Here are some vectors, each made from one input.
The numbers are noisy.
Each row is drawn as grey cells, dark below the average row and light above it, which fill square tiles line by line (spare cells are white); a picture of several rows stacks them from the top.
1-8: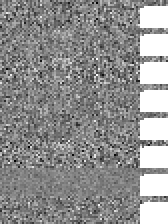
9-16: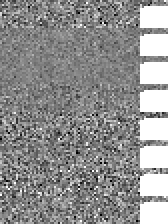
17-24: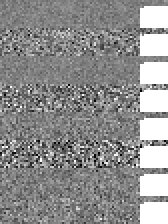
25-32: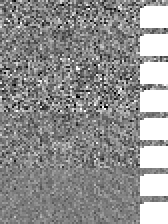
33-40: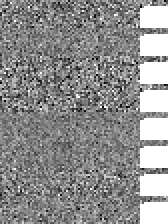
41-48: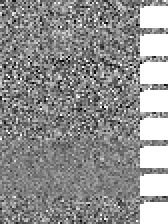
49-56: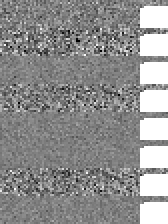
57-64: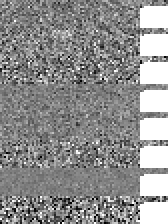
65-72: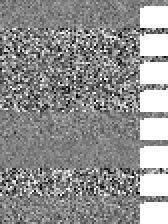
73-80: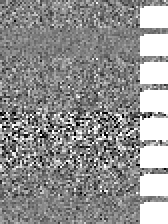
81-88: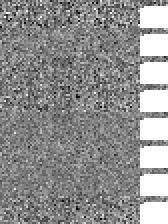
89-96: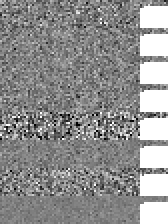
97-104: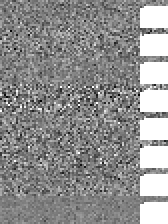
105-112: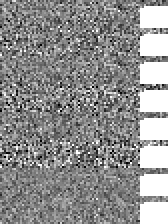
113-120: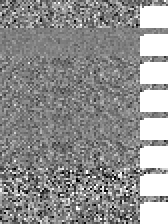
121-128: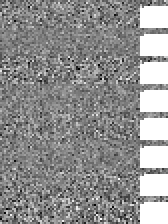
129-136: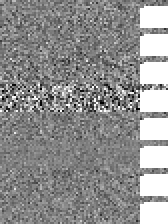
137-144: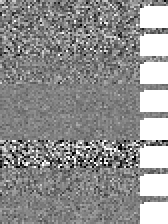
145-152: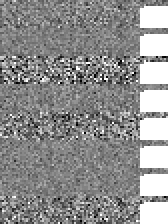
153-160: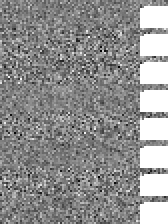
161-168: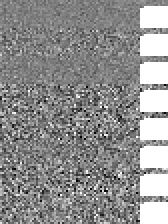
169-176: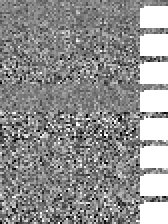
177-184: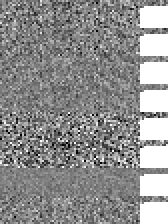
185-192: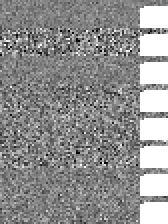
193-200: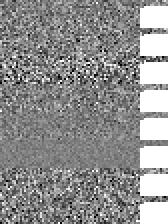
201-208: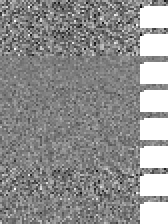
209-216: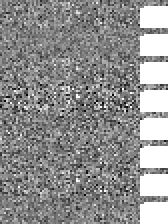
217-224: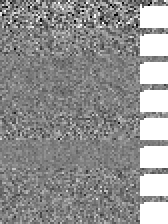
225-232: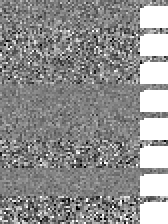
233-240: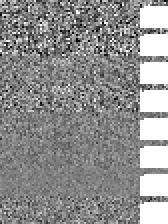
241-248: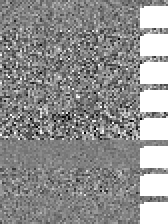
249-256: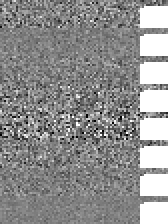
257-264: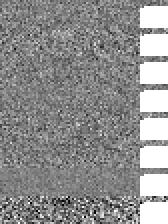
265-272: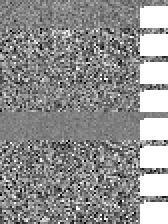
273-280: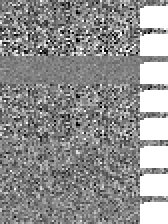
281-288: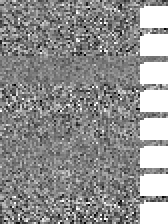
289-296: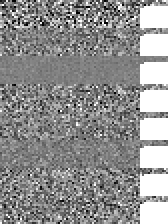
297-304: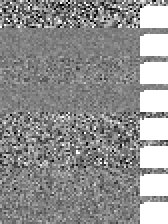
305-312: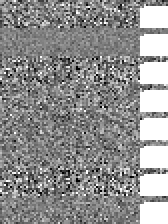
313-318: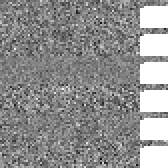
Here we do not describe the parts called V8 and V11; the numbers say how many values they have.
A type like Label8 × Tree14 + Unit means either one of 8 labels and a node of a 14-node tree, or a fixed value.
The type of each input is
(Bool × Bool × Bool × Bool + V8) × Circle10 × Circle10 × V11.
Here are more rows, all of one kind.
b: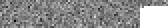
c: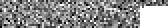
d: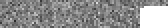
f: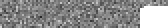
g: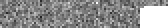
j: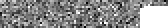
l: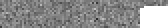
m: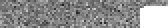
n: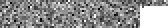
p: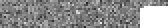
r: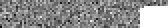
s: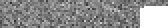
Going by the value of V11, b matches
m, p and r.
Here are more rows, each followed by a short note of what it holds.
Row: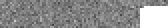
a point on each of two 10-point circles, a value of V8 and a value of V11
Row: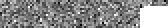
a point on each of two 10-point circles, a value of V8 and a value of V11
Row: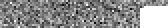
a point on each of two 10-point circles, a value of V8 and a value of V11
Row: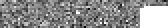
a point on each of two 10-point circles, a value of V8 and a value of V11
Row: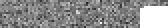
a point on each of two 10-point circles, four true/false values and a value of V11
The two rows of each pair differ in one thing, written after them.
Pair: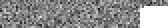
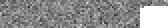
the place on one of the two 10-point circles
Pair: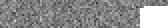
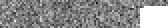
the value of V8
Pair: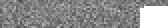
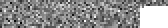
the value of V11
